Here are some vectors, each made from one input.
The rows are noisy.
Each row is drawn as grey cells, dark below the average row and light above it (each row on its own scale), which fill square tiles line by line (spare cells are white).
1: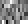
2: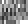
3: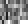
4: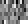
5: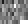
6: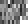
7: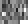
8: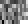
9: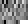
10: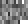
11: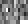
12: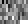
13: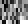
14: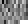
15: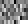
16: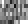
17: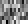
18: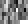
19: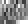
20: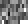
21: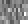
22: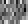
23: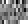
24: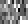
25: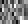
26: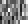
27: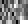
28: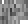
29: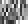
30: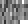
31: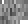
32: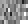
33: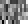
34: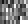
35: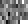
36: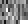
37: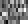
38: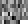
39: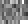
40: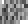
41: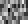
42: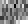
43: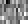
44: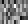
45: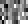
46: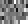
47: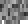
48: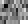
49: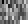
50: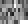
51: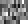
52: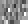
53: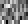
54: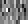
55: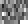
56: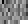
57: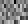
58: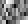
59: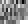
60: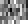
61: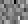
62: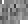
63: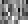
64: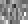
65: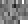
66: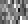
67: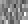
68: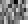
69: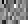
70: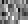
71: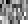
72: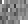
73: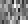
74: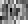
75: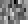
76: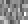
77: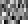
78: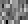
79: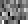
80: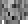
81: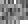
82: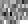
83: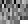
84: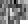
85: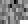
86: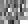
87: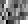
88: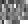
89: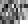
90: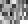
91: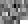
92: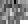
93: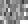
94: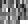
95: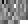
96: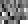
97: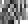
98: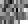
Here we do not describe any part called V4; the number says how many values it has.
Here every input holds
a point on a 5-point line, together with either three true/false values, or a list of up to two values of V4.
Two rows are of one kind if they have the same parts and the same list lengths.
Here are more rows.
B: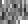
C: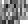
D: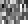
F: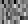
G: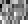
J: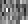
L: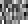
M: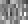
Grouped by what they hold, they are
B, C, L
D
F, J
G, M

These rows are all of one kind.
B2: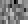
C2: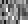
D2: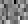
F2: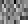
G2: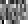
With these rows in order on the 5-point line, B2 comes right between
C2 and F2.
